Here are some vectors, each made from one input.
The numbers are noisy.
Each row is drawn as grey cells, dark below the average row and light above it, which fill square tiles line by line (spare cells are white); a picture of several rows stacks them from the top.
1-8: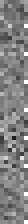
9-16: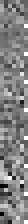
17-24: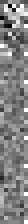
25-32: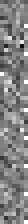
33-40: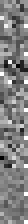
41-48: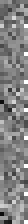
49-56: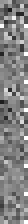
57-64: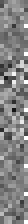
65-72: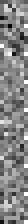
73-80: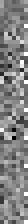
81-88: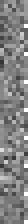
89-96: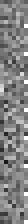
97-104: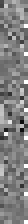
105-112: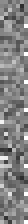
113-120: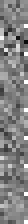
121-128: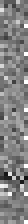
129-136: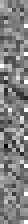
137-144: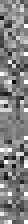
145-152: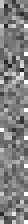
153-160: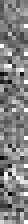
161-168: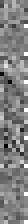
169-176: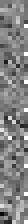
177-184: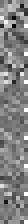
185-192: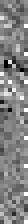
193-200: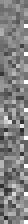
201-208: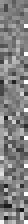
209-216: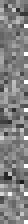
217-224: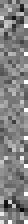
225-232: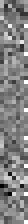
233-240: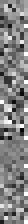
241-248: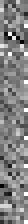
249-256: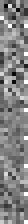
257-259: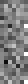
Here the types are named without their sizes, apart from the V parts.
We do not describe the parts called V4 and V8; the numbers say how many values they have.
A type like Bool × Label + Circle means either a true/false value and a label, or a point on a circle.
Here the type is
(Bool × Line + V4) × Label + V8.
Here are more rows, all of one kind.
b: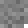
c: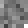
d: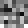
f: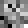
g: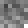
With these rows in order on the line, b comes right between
f and g.
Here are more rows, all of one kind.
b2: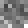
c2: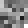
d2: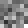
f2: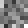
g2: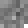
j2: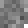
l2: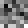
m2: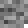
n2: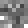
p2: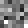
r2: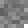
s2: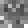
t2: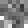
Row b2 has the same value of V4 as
c2 and m2.
